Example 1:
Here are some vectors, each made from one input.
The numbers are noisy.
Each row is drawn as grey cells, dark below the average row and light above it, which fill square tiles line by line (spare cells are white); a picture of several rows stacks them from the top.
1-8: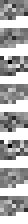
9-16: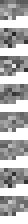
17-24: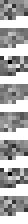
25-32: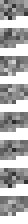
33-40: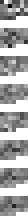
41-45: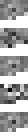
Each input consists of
a list of up to two points on a 6-point line.
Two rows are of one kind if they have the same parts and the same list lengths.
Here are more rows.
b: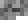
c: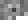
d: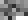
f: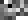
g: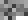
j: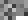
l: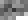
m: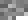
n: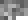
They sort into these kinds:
b, c, l, m, n
d, g, j
f

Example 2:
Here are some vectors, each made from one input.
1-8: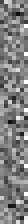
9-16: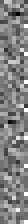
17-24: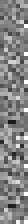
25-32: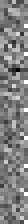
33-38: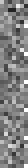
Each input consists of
either a point on a 5-point circle, or a point on a 5-point line.
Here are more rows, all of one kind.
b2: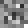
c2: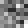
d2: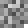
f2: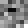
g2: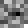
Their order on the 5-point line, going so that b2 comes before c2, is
g2, b2, d2, f2, c2.
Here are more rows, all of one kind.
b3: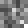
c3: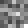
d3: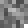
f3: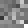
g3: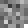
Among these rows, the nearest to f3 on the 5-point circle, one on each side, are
b3 and g3.
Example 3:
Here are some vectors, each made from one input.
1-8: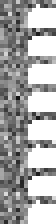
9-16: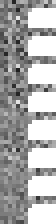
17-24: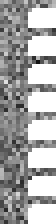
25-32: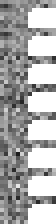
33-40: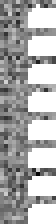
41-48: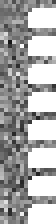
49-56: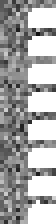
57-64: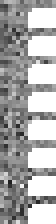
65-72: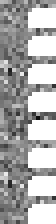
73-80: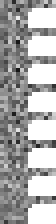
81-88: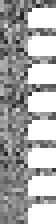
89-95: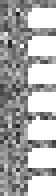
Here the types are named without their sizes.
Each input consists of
either a point on a line, or a node of a tree.
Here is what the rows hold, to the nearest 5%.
About 35% of them hold a point on a line. The rest hold a node of a tree.
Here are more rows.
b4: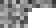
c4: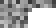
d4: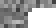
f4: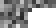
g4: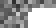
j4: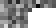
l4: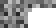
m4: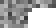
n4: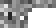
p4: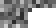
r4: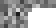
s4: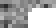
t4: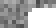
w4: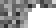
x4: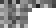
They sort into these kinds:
b4, c4, f4, j4, m4, n4, p4, x4
d4, g4, l4, r4, s4, t4, w4

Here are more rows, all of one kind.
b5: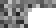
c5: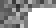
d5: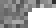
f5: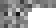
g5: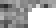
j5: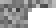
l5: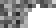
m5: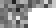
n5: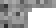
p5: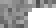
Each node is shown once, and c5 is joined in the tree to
d5.
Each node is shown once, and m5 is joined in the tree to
j5.
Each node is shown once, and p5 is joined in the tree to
d5 and n5.
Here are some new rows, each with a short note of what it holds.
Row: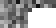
a point on a line
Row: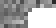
a node of a tree
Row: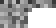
a point on a line
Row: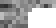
a node of a tree
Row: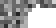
a node of a tree
